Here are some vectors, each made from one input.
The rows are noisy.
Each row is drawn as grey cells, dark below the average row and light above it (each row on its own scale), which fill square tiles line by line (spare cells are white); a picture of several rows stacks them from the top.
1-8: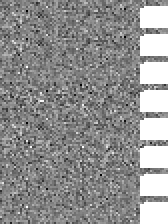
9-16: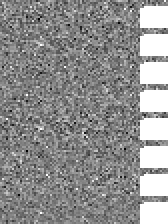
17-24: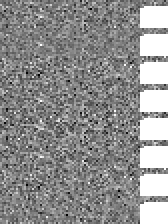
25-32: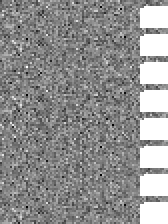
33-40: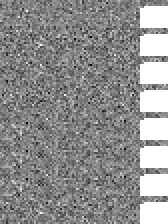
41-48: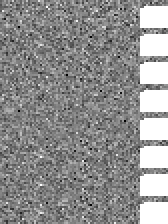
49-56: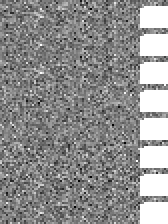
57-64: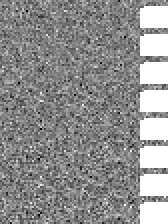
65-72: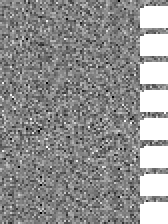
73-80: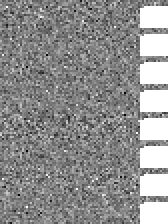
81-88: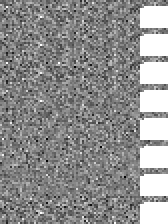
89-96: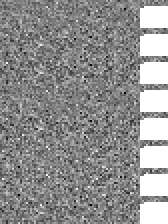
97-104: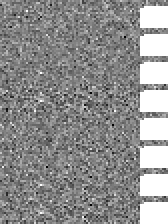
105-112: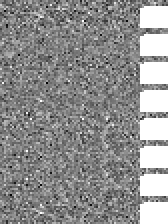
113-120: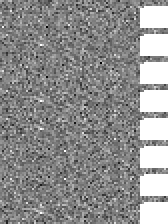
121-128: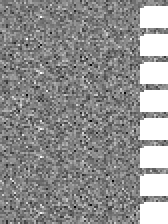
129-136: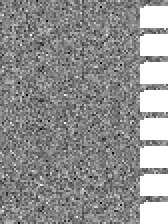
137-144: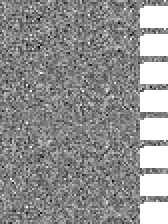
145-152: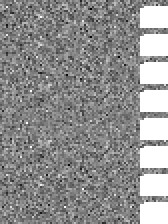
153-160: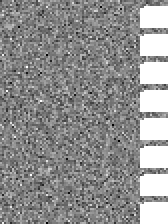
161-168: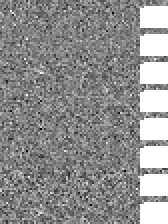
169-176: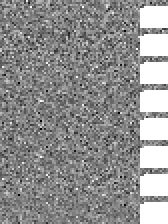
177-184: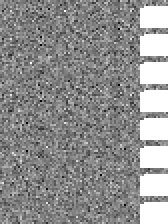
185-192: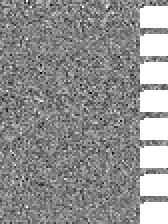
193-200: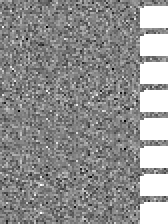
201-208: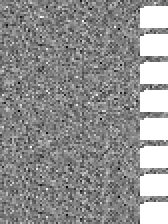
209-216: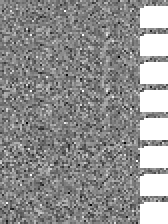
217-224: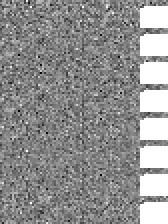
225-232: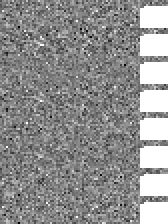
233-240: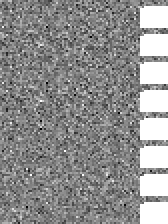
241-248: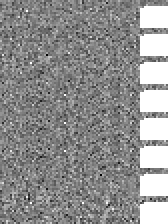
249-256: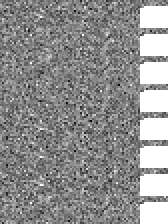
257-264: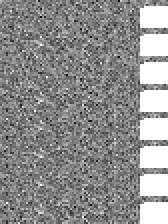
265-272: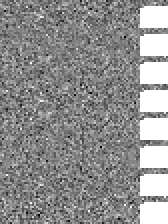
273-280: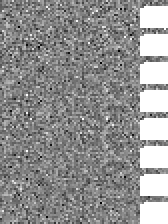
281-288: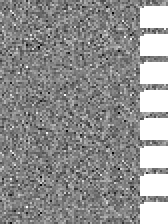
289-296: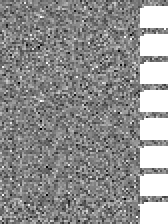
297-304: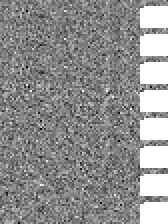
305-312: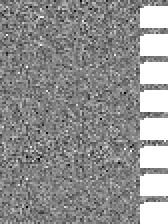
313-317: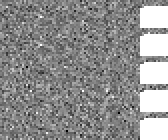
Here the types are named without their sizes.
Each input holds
either a fixed value, or four labels, or four true/false values.
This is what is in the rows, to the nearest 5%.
A few of them hold a fixed value. About 30% of them hold four labels. The rest hold four true/false values.
